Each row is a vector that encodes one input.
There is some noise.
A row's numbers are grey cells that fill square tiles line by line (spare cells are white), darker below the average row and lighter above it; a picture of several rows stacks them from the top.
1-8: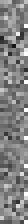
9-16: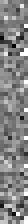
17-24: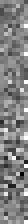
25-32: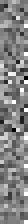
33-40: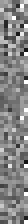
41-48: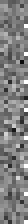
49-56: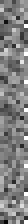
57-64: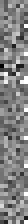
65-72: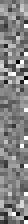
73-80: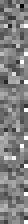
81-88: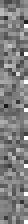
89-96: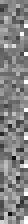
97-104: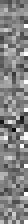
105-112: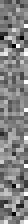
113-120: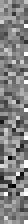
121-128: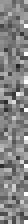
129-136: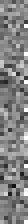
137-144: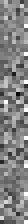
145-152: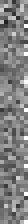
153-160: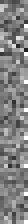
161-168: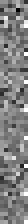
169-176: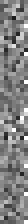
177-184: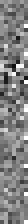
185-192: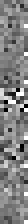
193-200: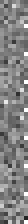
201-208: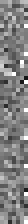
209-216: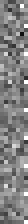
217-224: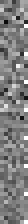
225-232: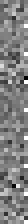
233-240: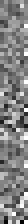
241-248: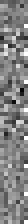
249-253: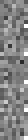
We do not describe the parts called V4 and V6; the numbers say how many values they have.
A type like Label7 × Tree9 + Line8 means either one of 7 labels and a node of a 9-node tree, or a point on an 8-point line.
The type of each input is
Circle8 × (Line7 + V4) + Line5 × V6.
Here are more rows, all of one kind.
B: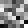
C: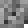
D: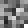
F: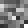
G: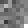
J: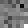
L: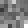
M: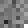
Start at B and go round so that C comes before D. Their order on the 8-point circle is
B, M, G, C, L, D, J, F.
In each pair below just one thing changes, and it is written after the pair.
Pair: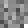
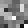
the value of V6
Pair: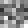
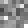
the place on the 5-point line
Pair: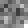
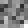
the place on the 5-point line
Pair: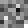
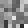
the value of V6
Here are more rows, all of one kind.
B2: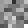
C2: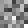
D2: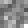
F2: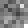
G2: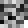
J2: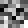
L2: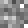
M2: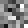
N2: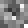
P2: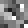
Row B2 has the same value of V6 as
C2, D2 and L2.
